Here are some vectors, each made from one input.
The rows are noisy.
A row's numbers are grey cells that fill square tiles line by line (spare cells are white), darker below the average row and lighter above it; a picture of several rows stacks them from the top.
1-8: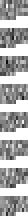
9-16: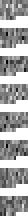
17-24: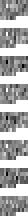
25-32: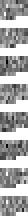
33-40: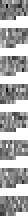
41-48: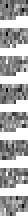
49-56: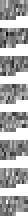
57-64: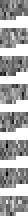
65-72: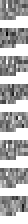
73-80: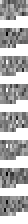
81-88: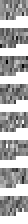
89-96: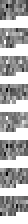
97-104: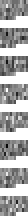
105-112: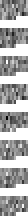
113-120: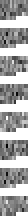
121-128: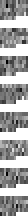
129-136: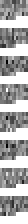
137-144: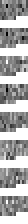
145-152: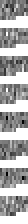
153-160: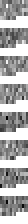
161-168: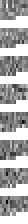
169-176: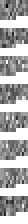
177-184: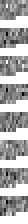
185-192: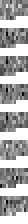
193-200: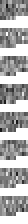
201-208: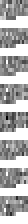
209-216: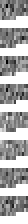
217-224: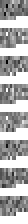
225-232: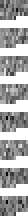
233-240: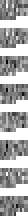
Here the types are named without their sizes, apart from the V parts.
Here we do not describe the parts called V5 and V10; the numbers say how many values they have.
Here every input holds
a value of V10, together with either a label, or a true/false value and a value of V5.
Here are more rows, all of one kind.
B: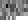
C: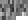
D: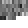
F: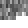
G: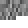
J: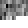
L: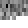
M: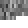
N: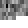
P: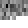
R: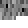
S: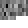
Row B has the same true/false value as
D, G and J.
